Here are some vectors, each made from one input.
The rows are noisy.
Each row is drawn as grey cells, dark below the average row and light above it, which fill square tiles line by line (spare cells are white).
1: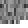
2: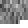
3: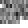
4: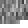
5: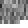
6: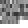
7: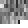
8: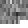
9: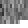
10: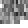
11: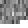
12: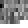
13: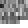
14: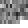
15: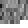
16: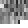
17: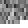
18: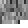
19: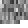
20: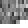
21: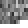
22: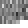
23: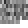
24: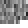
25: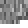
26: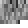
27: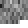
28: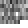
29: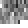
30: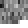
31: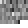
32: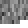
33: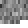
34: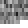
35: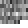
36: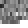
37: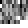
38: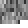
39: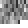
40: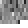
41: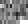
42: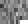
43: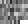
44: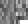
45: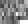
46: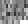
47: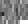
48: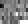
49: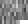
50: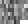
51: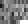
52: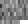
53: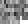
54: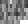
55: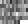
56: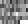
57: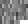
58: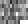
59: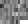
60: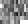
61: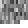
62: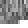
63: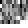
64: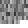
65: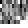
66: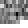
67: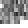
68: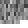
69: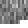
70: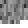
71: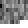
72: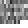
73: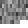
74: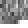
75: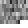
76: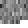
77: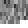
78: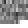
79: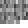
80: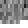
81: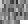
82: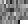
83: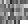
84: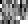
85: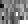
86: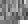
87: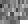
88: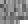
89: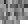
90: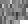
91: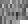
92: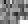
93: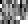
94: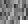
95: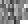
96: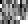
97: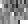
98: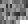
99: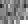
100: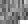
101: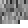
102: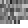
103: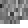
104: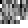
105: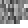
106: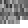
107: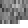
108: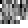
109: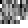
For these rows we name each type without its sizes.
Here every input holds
a list of items, each a point on each of two lines.
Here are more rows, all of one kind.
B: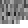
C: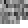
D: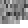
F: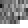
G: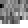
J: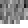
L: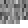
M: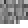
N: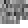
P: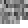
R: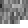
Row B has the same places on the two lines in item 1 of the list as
C, D, N and P.
